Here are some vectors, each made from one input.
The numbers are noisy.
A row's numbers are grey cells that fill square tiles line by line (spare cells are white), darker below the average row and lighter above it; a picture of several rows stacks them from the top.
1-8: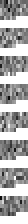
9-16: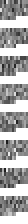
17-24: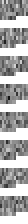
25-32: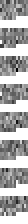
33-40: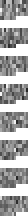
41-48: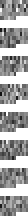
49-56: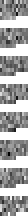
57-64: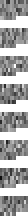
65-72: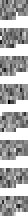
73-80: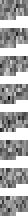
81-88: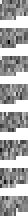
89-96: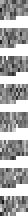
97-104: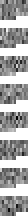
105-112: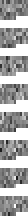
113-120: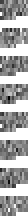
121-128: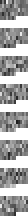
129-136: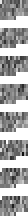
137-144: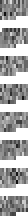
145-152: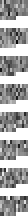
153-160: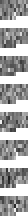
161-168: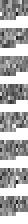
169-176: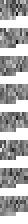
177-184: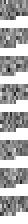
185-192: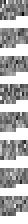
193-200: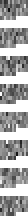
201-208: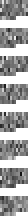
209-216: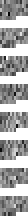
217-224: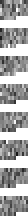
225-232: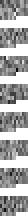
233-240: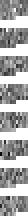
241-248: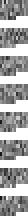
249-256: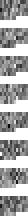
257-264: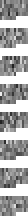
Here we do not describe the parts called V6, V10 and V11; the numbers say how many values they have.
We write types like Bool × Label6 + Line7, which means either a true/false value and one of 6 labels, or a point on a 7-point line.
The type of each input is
(Bool × Bool × Bool + V11) × V6 + Line7 + Line8 × V10.
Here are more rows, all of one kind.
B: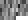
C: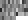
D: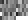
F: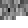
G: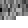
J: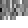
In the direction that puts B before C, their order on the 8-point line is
G, F, B, C, J, D.
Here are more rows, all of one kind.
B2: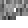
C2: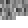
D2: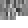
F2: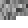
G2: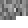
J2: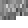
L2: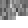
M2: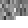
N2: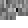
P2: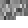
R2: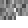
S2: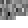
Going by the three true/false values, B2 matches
G2 and J2.
